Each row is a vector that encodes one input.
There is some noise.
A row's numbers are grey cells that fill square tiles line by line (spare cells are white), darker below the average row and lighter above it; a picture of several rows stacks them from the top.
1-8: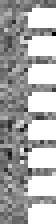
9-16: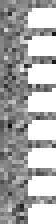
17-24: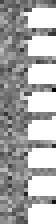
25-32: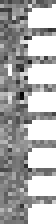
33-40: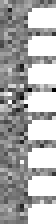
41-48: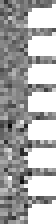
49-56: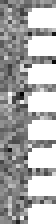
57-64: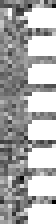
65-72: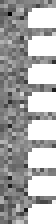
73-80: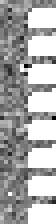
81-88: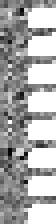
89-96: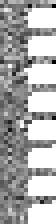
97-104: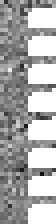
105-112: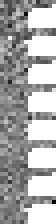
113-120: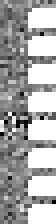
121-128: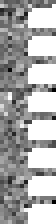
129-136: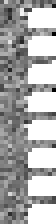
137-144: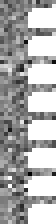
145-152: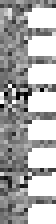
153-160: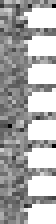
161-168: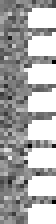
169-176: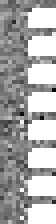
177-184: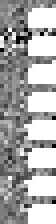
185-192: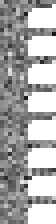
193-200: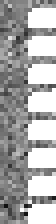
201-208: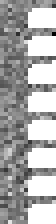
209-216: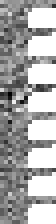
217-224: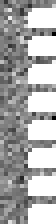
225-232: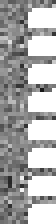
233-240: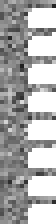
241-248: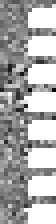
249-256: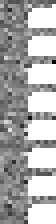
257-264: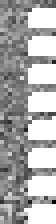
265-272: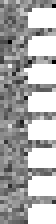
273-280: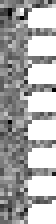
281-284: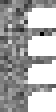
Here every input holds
either a point on a 19-point circle, one of 5 labels and a true/false value, or a fixed value.
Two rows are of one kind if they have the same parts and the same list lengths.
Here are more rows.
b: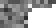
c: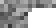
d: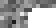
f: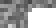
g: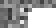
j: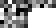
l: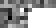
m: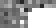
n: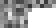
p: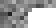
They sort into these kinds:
b, c, d, f, g, l, m, n, p
j

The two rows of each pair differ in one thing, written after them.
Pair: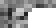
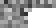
the true/false value
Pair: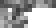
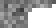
the label
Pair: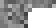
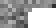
the true/false value
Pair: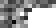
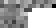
the true/false value
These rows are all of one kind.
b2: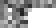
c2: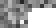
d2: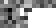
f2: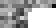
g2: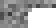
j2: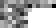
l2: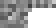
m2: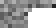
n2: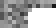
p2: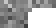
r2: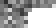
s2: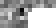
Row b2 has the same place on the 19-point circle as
g2, j2, n2 and p2.
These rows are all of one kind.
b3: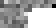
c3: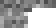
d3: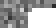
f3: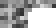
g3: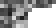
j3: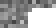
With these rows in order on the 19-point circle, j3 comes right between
b3 and d3.
